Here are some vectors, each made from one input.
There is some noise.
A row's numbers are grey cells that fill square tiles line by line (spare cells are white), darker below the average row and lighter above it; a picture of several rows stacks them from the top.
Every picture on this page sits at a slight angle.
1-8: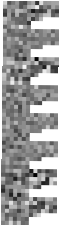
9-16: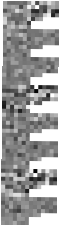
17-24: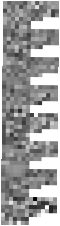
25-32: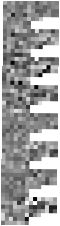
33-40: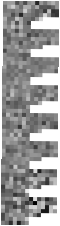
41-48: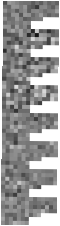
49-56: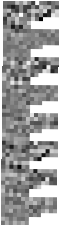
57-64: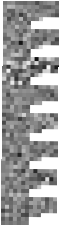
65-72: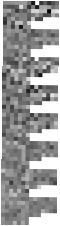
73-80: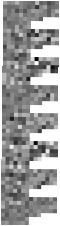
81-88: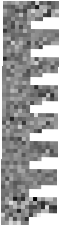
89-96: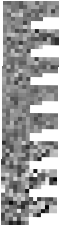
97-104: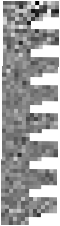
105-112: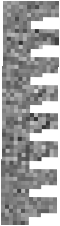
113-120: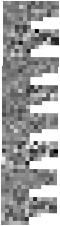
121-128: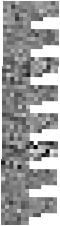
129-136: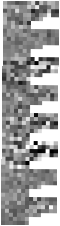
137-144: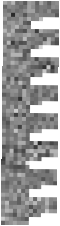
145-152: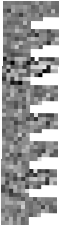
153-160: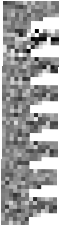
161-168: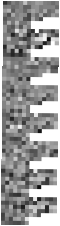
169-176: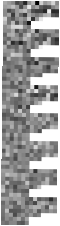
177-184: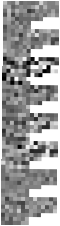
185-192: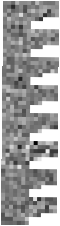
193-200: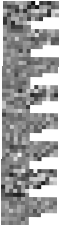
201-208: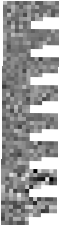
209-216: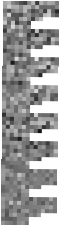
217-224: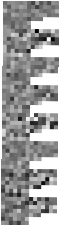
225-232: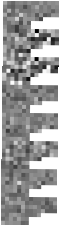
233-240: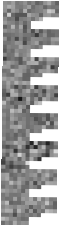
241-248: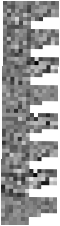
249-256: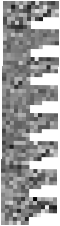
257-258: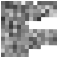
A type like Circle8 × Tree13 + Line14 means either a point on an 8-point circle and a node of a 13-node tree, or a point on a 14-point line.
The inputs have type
Label6 × Line7 × (Line7 + Tree11).
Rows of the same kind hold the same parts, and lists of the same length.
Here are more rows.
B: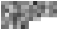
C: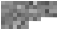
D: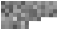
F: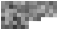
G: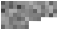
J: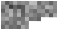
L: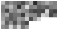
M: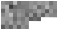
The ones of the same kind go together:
B, C, L
D, F, G, J, M

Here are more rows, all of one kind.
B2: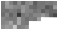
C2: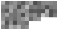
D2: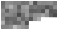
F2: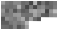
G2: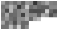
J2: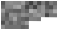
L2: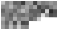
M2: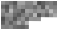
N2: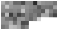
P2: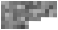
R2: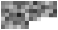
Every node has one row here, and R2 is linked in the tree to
J2.
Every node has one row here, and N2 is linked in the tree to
L2.
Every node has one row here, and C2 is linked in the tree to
B2, D2, F2 and G2.
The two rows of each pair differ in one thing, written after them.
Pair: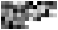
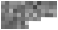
the node of the tree
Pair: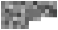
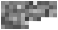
the label
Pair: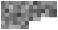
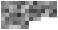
the label
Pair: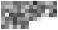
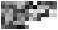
the node of the tree
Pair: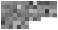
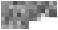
the place on the 7-point line
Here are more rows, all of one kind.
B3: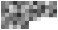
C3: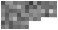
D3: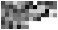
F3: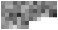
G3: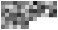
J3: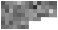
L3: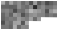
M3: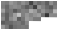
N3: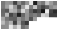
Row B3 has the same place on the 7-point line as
G3, J3 and N3.
